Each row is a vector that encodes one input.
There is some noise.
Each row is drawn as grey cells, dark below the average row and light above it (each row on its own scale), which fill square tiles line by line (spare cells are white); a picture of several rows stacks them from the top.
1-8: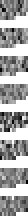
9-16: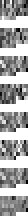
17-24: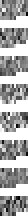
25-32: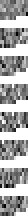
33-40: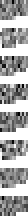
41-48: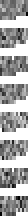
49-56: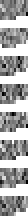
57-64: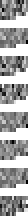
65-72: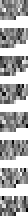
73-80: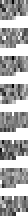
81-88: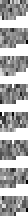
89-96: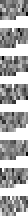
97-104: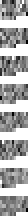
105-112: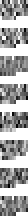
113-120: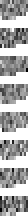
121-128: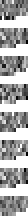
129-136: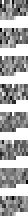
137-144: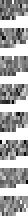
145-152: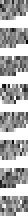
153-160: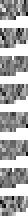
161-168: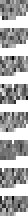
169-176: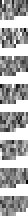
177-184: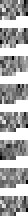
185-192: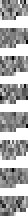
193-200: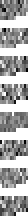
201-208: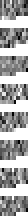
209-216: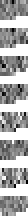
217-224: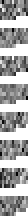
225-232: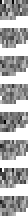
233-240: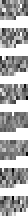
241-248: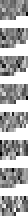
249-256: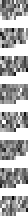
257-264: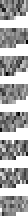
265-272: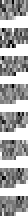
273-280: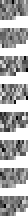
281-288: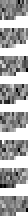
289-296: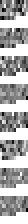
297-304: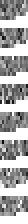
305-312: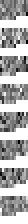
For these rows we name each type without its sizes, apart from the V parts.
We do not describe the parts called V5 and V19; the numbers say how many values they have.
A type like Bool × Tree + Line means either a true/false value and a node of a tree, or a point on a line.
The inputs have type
(Bool × Bool × Bool + Line × V5) × V19.
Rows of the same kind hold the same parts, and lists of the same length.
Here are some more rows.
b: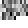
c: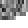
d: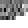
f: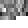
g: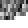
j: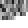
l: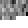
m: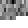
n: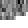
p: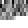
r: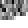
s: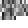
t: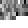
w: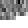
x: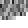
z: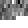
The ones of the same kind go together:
b, f, j, l, m, p, r, s, t, x
c, d, g, n, w, z

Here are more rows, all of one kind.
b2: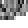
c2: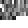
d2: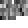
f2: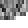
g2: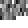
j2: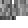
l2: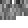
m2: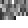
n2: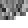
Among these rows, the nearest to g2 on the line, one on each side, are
j2 and m2.
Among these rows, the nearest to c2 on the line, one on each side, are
b2 and j2.
